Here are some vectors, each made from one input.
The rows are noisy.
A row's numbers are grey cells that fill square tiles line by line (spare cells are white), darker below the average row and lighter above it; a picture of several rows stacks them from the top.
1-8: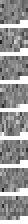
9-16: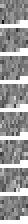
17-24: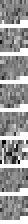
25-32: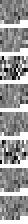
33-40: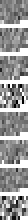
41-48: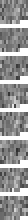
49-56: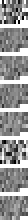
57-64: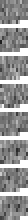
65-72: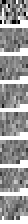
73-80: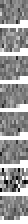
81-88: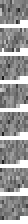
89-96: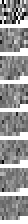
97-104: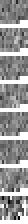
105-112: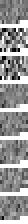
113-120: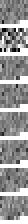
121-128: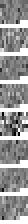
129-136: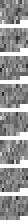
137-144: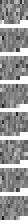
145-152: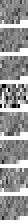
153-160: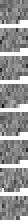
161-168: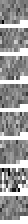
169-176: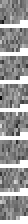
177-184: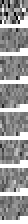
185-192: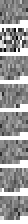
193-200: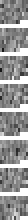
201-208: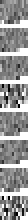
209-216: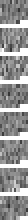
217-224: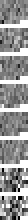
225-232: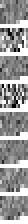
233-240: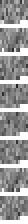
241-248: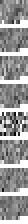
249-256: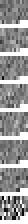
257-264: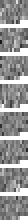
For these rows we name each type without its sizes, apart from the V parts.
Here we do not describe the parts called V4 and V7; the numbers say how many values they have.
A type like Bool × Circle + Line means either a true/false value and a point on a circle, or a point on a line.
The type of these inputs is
(Bool × Bool × Bool × Bool + V7) × V4 + Circle × Circle.
